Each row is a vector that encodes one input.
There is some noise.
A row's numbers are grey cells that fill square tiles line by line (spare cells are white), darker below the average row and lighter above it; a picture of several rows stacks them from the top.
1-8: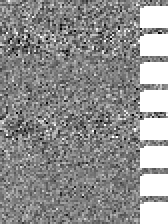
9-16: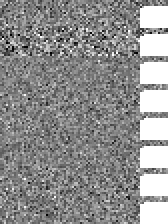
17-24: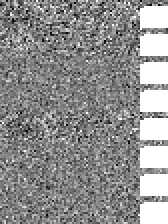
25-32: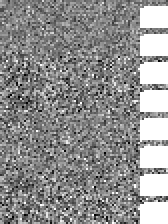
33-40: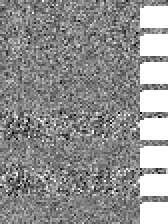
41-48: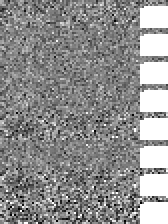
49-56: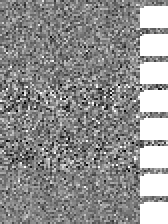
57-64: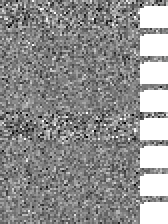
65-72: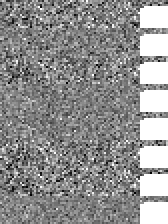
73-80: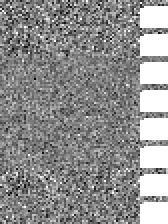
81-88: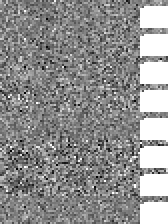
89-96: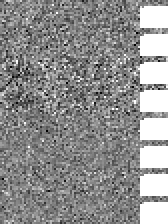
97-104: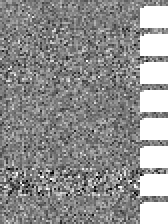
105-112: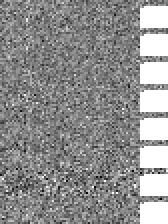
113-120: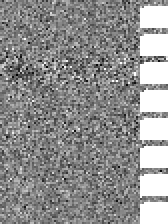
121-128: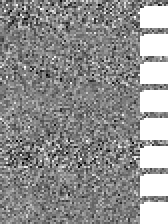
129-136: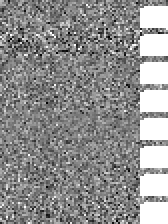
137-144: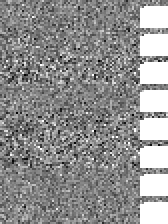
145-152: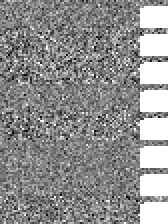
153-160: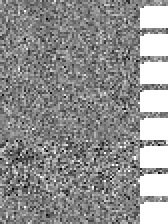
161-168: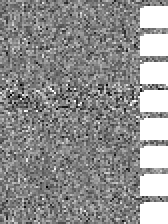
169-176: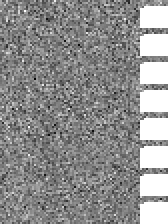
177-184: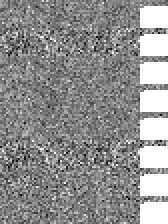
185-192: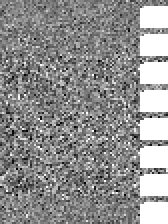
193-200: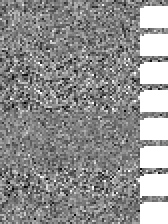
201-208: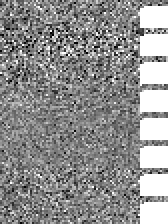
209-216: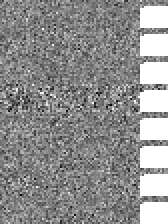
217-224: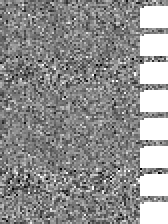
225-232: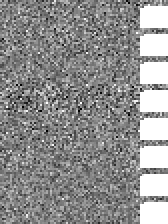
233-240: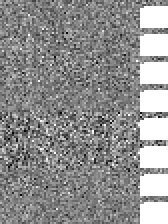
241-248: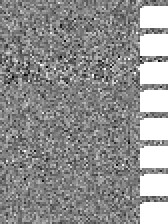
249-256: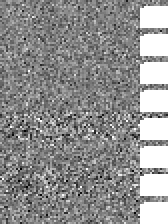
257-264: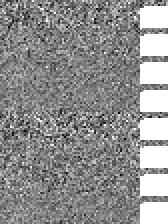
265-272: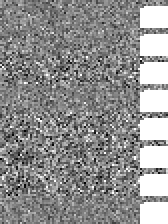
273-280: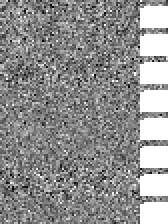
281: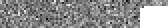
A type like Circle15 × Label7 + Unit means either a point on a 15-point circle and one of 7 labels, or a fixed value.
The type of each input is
(Bool × Circle5 + Unit) × Label4 + Line6.
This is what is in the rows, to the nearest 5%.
About 75% of them hold one of 4 labels, together with either a point on a 5-point circle and a true/false value, or a fixed value. The rest hold a point on a 6-point line.
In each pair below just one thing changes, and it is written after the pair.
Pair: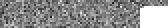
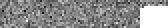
the label
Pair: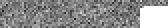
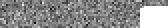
the true/false value
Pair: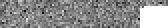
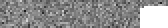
the place on the 5-point circle
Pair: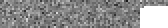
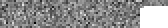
the label
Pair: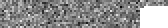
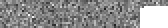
the true/false value
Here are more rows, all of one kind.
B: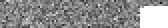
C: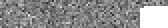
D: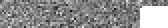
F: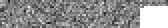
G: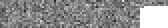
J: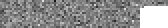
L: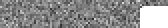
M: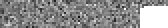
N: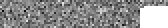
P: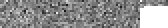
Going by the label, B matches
N and P.
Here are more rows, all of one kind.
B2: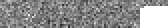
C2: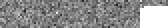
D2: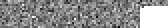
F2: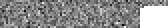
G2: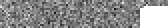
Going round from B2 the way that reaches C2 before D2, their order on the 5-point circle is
B2, G2, C2, F2, D2.
